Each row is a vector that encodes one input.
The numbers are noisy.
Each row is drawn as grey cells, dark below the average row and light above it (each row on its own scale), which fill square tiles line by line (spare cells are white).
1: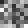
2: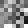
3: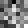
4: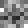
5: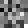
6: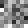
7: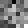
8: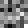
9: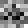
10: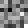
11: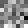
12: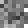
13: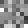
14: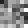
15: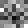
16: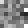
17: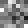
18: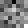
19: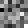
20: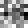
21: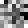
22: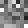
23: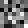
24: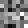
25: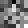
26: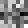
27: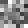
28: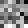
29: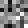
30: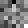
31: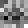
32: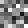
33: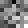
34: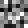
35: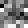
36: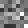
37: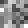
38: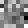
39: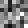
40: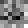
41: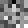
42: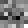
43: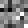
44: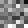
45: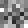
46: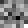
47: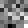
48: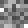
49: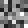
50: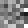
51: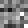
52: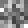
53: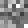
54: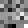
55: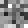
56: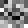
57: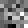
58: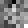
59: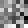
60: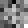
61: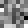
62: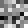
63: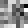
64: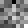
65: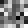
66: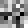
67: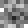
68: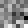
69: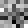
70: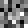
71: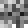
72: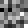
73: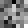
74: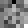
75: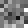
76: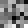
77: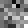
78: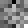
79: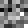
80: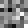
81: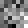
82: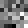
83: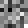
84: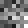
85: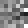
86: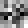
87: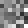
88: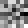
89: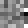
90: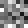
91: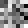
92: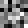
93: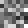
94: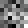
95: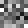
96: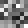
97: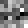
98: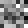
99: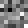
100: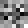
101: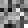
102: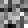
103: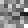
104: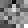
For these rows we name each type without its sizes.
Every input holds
either a point on a line, or a node of each of two trees.
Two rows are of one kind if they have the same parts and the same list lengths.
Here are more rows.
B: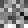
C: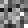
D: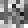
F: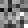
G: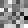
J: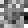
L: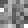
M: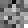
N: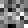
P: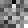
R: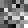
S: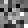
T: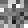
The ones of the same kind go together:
B, D, G, J, L, T
C, F, M, N, P, R, S

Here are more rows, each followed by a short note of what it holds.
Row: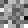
a node of each of two trees
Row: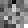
a point on a line
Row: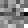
a node of each of two trees
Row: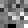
a point on a line
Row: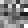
a node of each of two trees
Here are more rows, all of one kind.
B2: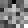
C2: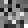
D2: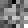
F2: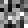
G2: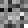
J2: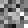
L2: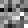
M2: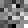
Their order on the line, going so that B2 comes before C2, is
B2, D2, M2, J2, L2, G2, F2, C2.
